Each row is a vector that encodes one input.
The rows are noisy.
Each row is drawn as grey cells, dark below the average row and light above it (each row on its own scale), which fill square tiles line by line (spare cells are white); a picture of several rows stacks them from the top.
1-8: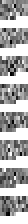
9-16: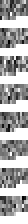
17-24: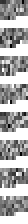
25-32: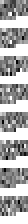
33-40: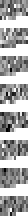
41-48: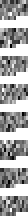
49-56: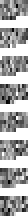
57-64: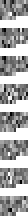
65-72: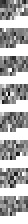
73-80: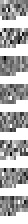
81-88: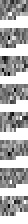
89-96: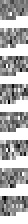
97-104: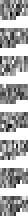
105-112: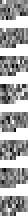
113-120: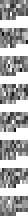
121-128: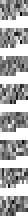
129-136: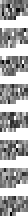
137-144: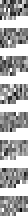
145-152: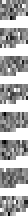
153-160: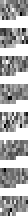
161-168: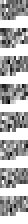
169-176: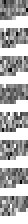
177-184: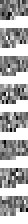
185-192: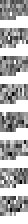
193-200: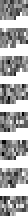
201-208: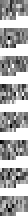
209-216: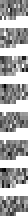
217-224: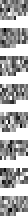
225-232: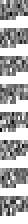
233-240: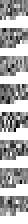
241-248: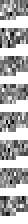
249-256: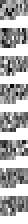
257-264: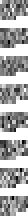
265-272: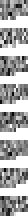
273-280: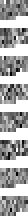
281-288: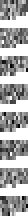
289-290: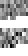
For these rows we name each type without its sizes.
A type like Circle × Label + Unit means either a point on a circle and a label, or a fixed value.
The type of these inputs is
(Bool × Bool × Bool × Bool + Unit) × Line.
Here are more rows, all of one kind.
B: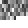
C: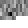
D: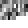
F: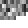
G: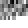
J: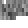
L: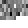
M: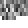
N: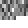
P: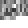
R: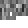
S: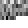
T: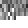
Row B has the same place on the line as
F, N and T.
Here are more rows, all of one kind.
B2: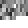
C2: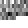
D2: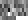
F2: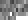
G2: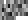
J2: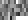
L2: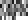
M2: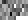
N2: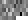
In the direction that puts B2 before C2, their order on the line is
B2, L2, G2, C2, N2, F2, D2, M2, J2.
